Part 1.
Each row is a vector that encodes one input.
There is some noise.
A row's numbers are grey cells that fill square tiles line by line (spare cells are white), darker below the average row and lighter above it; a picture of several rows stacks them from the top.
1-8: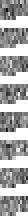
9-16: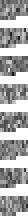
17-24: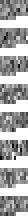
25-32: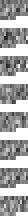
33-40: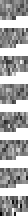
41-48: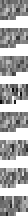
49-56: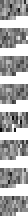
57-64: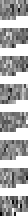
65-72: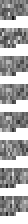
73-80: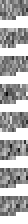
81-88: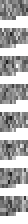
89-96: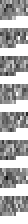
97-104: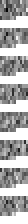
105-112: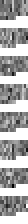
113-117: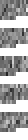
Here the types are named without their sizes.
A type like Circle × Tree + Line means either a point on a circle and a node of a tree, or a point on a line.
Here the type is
List(Circle).
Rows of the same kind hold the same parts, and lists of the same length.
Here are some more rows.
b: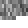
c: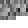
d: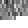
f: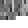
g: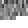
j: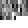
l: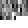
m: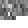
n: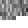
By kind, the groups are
b, m, n
c, f
d, g
j, l

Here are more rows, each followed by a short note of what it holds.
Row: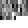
the empty list
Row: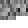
a list of one item
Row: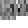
a list of two items
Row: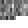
a list of one item
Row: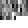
the empty list
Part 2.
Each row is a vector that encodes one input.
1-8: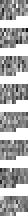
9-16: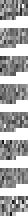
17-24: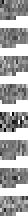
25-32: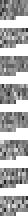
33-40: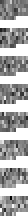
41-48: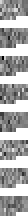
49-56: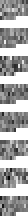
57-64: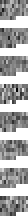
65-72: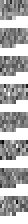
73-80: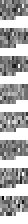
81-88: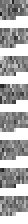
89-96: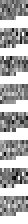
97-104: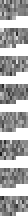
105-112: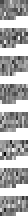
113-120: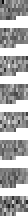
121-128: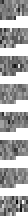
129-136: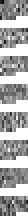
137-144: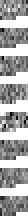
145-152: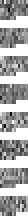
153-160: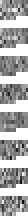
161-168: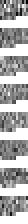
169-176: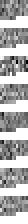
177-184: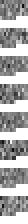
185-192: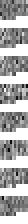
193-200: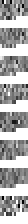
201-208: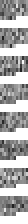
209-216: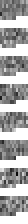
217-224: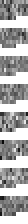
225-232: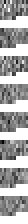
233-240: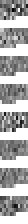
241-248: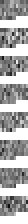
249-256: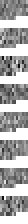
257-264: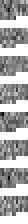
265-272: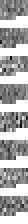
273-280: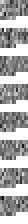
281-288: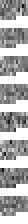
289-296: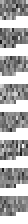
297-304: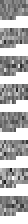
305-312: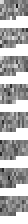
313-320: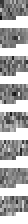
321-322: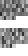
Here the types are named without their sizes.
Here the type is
(Bool × Bool × Bool + Unit) × Tree × (Tree + Unit).
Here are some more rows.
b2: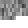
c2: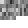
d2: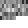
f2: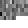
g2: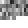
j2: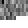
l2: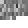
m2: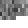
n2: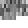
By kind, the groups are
b2, f2, n2
c2, d2, g2
j2, m2
l2

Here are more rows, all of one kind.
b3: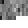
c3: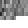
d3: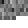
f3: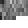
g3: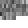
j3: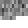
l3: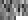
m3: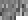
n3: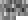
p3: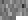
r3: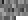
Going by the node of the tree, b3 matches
f3 and p3.
